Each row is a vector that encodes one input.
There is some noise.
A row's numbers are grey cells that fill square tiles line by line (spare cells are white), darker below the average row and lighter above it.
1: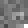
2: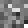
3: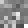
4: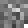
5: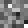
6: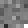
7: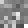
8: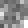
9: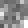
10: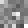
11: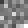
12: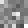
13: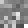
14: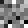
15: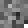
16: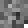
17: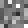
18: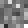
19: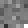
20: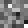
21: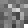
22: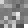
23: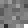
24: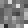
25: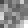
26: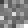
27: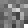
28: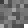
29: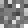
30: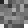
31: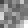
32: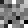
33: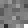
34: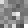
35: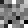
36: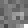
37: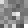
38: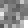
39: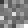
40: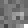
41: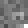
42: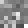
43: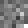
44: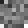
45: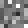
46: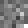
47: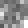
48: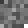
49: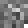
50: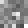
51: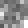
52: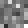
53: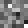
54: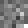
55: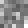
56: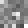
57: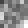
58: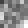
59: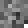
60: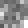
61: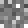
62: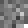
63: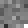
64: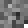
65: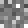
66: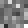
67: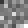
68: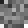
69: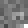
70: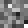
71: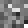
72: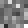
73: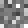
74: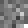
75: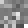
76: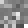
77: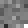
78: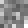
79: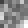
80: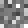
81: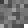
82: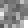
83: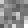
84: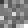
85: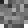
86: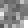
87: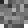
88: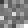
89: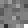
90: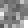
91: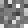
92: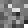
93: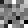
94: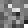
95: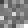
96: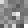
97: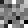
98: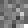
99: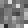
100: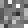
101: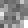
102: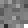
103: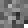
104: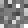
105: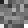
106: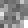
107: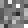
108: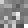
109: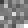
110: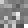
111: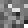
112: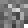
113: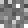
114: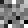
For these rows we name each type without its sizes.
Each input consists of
either a fixed value, or a node of a tree.
